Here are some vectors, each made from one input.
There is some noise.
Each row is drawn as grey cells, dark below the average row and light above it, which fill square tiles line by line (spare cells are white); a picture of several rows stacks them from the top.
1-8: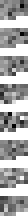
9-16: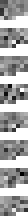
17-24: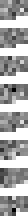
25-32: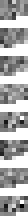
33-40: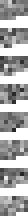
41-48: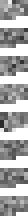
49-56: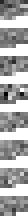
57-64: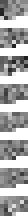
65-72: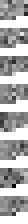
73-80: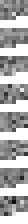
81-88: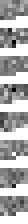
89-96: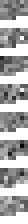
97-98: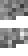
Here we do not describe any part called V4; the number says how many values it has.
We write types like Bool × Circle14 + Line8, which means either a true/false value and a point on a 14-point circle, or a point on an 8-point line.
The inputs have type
Line7 + (Tree7 + Unit) × V4.
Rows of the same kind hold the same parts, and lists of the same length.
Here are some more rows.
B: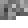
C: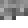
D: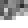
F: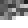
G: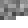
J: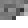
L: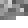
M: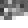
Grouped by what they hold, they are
B, C, G, L
D, F, M
J

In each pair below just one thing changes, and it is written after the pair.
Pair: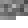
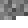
the node of the tree
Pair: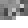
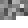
the node of the tree
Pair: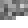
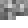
the node of the tree
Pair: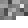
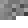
the value of V4
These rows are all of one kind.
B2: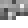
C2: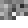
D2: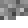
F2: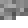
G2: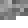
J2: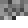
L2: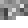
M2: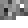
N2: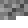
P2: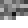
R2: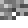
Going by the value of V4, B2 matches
D2, F2, G2 and P2.
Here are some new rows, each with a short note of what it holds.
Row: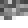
a point on a 7-point line
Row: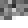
a point on a 7-point line
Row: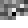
a value of V4
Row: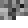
a value of V4
